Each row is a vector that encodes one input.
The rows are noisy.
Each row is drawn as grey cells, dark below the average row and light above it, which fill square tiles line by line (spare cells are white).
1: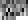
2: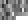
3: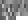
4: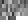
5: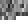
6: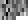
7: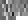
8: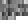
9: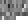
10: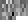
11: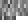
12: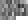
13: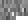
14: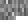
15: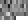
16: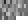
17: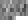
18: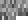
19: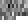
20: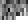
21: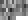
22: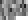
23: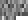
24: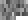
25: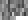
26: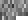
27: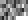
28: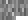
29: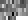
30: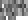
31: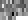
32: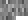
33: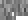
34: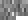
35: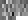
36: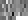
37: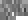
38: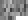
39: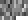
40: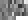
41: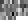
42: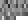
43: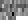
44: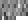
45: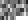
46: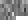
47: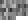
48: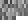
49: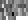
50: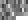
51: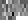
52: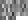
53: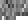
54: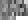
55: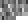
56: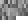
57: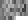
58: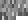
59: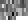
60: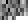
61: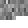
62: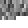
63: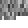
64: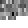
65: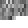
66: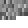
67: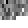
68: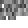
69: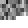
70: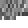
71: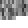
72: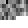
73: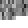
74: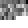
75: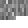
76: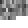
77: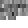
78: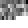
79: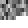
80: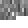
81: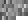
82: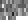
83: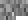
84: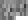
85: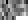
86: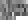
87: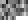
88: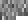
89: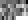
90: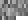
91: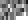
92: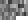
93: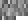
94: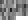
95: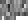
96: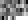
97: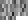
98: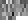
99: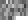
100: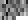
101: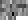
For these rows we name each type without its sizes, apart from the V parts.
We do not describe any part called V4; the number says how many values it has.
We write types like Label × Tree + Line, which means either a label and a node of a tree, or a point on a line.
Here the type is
Tree × (Tree + Unit) × V4.
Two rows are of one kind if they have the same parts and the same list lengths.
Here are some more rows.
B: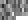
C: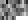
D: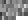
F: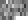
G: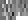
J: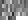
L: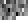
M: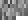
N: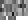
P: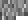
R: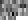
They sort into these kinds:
B, C, D, F, G, J, M, P
L, N, R

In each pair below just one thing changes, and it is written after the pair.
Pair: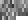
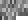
the value of V4
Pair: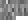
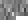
the value of V4
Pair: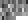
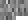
the node of the tree
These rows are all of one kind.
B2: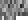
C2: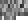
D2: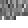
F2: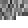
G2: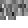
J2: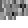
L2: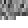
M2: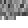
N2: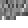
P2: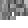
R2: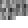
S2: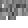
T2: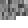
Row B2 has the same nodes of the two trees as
C2, L2 and M2.
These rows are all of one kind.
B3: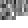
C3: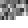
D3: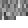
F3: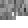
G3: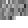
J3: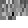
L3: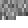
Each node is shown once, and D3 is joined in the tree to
L3.
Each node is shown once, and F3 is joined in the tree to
B3, G3 and L3.
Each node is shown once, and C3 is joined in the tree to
B3.
